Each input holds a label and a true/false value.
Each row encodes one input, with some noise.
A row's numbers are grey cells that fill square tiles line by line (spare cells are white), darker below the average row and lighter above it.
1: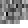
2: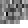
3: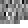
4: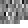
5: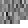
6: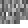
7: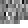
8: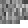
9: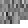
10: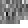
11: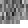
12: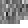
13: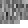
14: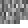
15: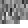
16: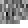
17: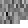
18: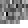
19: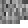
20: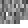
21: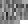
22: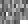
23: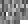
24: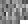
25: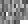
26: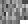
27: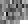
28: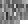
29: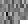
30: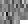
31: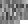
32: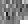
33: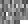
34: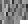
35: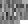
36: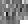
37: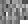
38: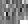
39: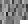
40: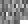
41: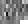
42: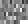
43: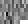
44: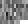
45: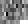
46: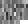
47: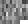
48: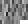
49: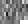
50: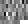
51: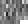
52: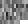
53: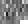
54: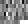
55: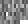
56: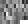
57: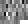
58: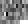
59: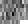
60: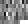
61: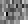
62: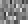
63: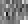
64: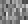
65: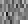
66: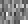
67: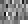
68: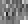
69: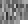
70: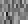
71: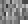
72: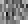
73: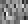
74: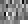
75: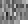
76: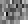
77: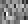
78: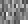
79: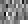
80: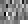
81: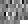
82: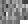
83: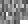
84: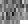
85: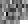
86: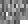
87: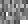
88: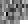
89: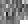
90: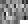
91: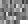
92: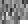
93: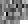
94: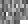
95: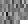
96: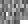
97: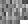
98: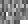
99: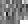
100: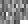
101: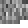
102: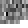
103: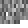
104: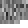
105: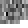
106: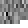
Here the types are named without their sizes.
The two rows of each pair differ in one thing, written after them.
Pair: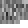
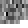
the label
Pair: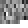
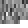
the label
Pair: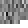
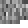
the true/false value
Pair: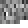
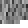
the true/false value
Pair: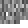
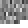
the label
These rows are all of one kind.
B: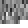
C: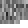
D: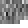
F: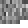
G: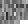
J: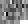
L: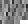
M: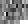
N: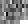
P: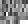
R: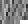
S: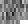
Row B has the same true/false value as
F and P.
